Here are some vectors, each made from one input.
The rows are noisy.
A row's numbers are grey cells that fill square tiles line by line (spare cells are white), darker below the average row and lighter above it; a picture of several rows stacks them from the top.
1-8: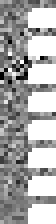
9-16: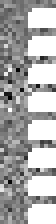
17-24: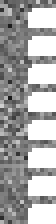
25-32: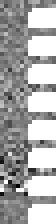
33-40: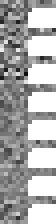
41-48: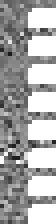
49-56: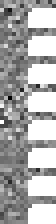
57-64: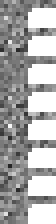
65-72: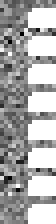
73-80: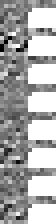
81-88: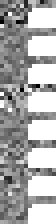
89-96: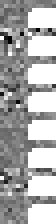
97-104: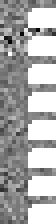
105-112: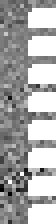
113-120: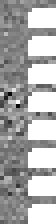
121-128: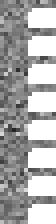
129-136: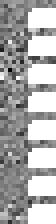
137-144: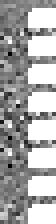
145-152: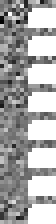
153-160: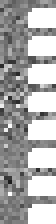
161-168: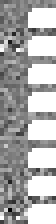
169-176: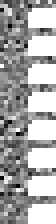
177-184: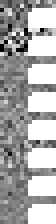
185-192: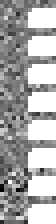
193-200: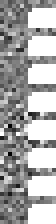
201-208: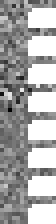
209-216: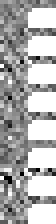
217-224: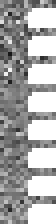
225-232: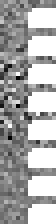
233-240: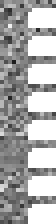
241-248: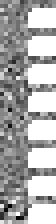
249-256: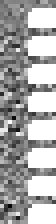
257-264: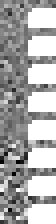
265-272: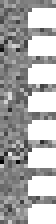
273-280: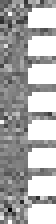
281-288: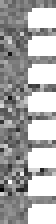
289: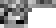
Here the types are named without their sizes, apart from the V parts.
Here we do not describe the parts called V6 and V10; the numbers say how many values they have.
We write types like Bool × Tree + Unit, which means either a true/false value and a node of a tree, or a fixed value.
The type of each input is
Bool × Bool × Bool × Bool × (Tree + V6) + Line × V10.
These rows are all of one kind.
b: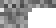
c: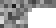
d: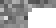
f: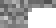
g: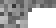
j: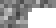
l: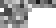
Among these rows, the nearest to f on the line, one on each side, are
c and l.
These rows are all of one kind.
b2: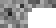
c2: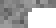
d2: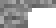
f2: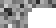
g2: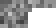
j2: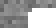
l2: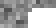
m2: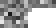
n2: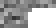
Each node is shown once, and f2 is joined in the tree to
l2.
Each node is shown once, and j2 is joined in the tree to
b2 and g2.
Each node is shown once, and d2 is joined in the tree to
l2.
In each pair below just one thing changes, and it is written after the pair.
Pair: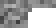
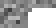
the node of the tree
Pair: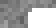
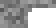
the node of the tree
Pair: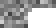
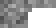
the node of the tree
